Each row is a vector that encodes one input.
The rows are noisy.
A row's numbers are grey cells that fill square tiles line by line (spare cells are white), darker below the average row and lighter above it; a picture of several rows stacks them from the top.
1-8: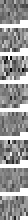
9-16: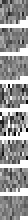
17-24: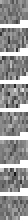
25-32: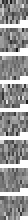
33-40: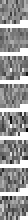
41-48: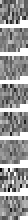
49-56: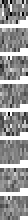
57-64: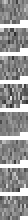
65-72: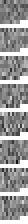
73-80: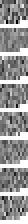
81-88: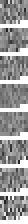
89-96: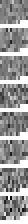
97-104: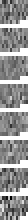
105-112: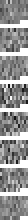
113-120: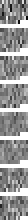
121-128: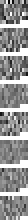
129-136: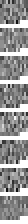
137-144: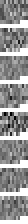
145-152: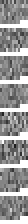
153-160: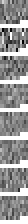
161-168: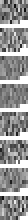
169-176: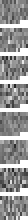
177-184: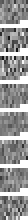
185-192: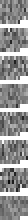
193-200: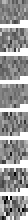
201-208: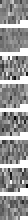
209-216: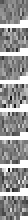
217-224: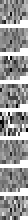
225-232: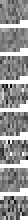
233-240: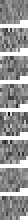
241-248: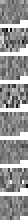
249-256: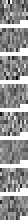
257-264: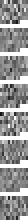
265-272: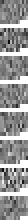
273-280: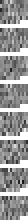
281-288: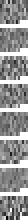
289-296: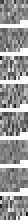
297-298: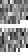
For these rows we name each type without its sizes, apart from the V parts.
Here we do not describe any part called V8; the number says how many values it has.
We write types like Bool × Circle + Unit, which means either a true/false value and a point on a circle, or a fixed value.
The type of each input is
Bool × (Tree + V8) + Label × Label + Unit.
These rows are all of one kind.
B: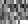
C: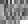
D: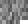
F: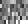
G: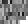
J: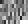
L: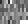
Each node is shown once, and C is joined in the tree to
B.
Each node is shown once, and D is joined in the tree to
J.
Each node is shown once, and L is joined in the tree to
F.
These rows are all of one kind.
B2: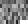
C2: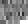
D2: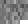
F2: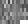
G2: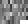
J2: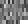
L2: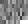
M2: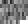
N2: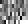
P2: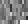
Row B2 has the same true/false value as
G2 and P2.
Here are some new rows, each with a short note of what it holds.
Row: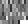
a fixed value
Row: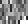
a fixed value
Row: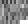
a true/false value and a value of V8
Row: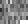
a true/false value and a value of V8
